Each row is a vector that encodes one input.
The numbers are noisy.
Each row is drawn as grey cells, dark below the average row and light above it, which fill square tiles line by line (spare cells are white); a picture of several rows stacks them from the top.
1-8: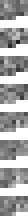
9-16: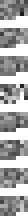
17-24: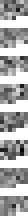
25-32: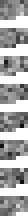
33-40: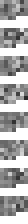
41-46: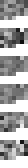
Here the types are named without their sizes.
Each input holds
either a fixed value, or a point on each of two lines and a true/false value.
